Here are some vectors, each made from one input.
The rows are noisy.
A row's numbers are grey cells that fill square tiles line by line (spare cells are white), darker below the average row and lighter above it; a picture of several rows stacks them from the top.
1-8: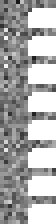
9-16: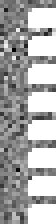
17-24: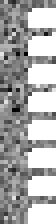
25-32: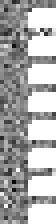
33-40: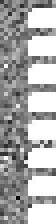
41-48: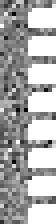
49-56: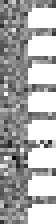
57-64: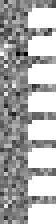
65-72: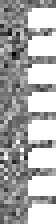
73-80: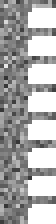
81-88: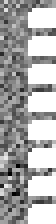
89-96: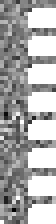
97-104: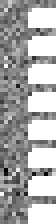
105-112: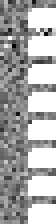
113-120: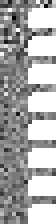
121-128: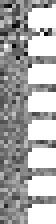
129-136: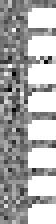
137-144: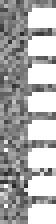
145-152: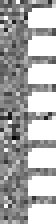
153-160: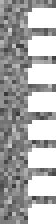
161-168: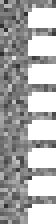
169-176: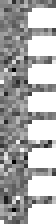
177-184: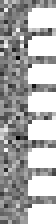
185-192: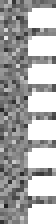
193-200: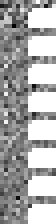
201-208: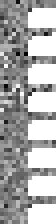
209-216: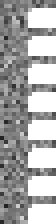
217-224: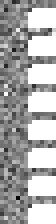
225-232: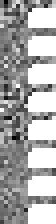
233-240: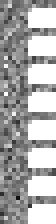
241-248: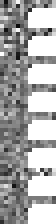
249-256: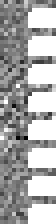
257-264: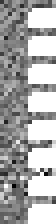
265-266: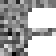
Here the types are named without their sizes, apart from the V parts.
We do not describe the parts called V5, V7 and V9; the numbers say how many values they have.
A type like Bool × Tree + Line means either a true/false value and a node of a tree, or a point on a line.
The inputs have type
List(Bool × V7 + Circle) + V5 × V9.
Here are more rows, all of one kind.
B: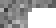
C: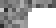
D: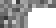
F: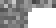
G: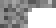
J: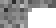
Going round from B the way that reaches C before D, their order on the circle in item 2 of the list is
B, C, D, G, F, J.
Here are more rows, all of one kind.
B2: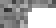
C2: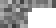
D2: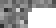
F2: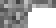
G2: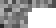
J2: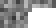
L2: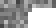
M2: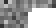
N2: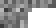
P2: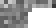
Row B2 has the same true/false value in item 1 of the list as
C2, D2, G2 and N2.
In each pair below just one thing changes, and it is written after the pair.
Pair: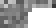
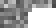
the true/false value in item 2 of the list
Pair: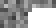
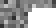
the value of V7 in item 1 of the list
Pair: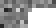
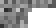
the true/false value in item 2 of the list
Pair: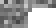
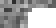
the true/false value in item 1 of the list
